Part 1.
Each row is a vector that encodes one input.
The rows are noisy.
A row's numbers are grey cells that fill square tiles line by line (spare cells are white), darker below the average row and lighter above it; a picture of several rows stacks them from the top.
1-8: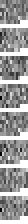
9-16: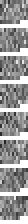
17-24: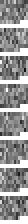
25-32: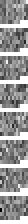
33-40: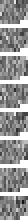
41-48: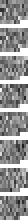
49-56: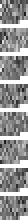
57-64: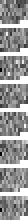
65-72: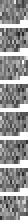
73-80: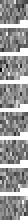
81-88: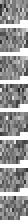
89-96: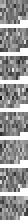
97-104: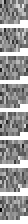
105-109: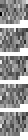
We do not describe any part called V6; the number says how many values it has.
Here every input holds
either a point on a 5-point line and a value of V6, or a point on a 7-point line.
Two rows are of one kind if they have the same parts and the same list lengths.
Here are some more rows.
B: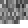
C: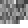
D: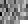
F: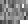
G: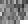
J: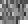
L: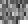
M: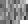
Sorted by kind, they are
B, C, G, J, L
D, F, M

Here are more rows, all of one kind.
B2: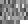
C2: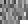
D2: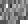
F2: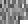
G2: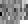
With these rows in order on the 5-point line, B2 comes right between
C2 and G2.
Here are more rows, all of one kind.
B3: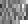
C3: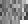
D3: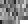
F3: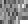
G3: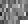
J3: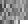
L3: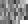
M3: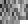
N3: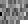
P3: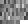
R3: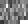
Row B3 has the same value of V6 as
C3 and L3.
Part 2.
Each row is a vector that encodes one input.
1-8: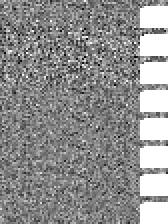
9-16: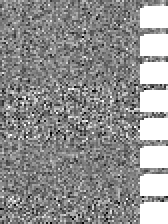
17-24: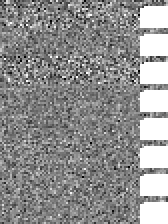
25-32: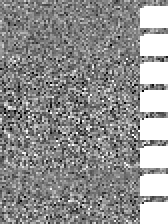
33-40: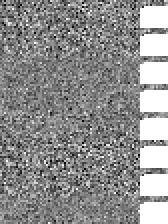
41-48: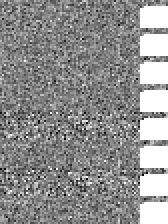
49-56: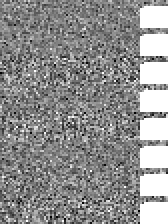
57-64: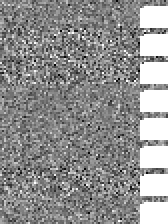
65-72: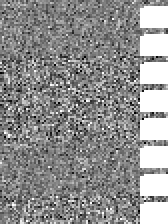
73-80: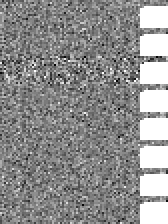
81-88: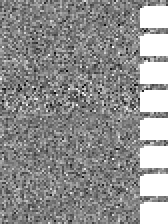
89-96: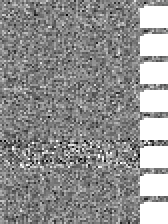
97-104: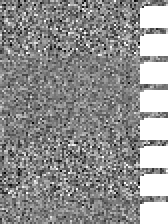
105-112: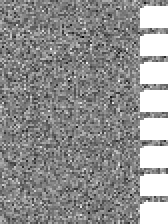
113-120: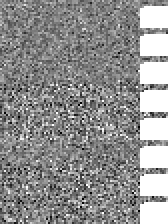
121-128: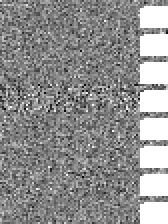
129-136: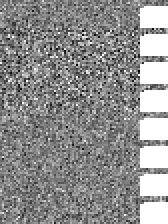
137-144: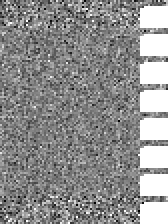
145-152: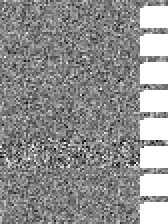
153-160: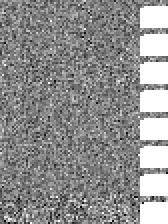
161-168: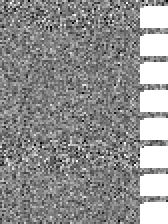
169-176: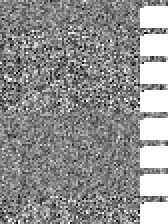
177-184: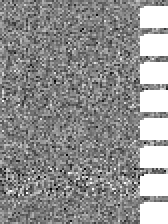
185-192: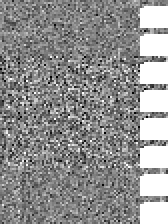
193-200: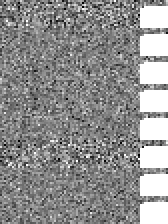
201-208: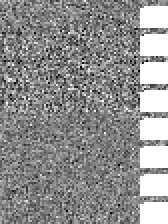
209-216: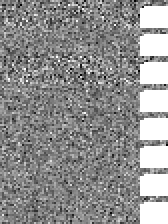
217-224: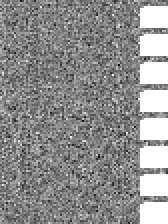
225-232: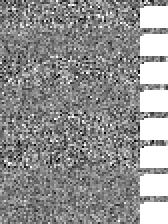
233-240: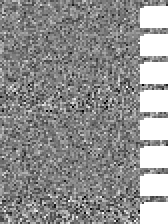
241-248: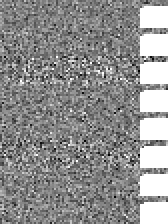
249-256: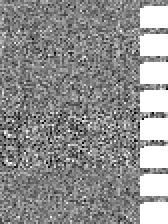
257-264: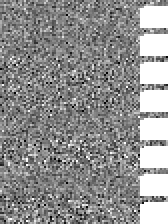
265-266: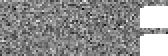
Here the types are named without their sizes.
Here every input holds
either a node of a tree, or a list of points on a line.
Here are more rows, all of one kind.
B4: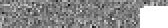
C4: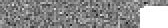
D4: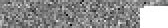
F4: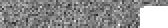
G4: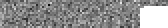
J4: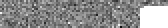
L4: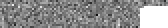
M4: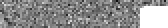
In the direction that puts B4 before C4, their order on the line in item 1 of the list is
D4, B4, G4, C4, F4, L4, J4, M4.
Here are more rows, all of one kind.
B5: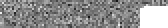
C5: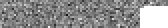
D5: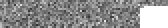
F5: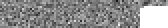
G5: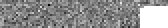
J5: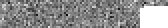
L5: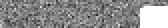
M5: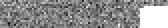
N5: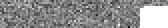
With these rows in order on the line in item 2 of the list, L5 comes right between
D5 and G5.
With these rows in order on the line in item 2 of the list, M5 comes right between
F5 and J5.
